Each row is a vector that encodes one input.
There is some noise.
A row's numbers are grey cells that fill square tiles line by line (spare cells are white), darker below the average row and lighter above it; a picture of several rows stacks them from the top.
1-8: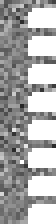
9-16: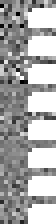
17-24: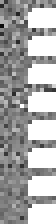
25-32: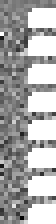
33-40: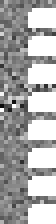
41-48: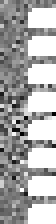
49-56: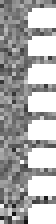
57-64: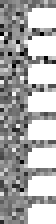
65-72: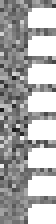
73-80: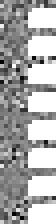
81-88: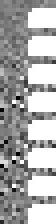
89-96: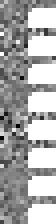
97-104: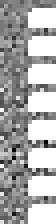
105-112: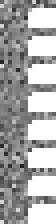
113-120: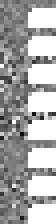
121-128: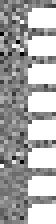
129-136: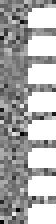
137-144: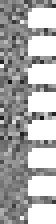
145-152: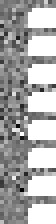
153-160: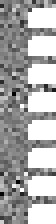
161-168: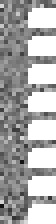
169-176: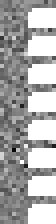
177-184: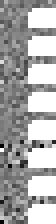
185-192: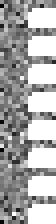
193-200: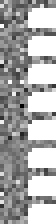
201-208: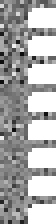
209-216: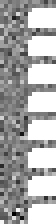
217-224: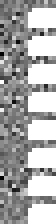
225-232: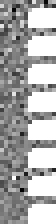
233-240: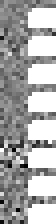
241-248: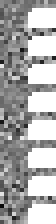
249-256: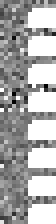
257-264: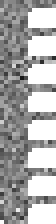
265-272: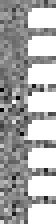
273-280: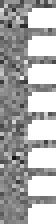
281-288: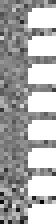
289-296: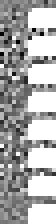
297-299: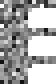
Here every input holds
either a point on a 20-point circle, or a fixed value, or a node of a 9-node tree.
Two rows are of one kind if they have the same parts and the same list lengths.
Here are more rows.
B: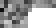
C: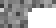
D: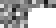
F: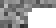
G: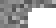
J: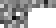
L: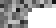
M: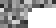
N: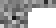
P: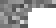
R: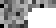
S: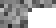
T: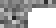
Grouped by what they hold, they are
B, L
C, F, G, P, S
D, J, M, N, R, T

